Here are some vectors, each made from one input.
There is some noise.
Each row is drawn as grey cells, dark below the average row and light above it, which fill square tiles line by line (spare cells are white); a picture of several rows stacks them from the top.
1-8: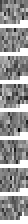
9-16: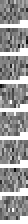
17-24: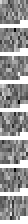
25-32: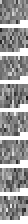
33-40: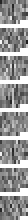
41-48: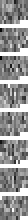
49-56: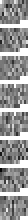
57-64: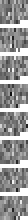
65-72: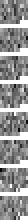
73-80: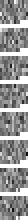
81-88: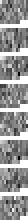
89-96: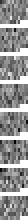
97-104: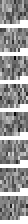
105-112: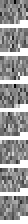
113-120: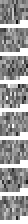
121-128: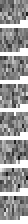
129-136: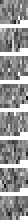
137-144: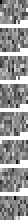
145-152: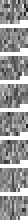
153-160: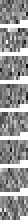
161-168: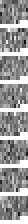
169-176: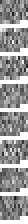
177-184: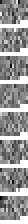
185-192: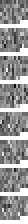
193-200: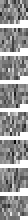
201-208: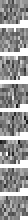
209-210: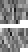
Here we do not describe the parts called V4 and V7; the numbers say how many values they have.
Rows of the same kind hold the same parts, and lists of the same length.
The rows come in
3 kinds.
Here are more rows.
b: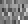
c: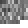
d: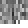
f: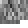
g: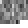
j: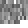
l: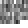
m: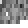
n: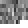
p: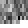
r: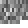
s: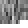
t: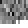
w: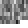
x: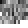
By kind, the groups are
b, d, f, g, l, r, w
c, j, m, x
n, p, s, t

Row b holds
a point on a 5-point line, a point on each of two 6-point lines and three true/false values.
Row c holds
a point on a 5-point line, a point on a 6-point line, three true/false values and a value of V7.
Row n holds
a point on a 6-point line, three true/false values and a value of V4.
